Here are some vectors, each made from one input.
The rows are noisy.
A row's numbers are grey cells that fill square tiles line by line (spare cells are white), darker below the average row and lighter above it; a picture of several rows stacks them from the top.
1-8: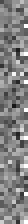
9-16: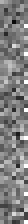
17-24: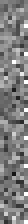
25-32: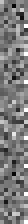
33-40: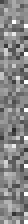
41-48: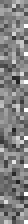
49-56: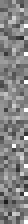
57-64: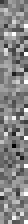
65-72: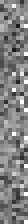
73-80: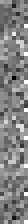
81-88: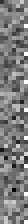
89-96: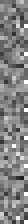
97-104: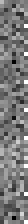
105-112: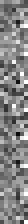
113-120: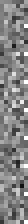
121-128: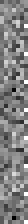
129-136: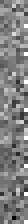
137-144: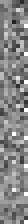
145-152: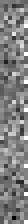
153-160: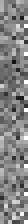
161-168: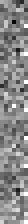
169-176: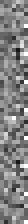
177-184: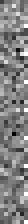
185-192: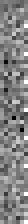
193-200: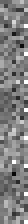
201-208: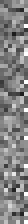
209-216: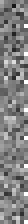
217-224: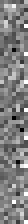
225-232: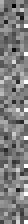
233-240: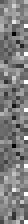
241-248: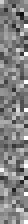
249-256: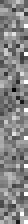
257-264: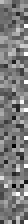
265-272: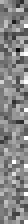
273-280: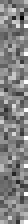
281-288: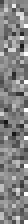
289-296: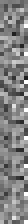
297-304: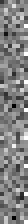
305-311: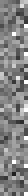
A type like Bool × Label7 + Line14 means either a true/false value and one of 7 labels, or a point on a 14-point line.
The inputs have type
Bool × Bool × Bool × Bool × Bool.
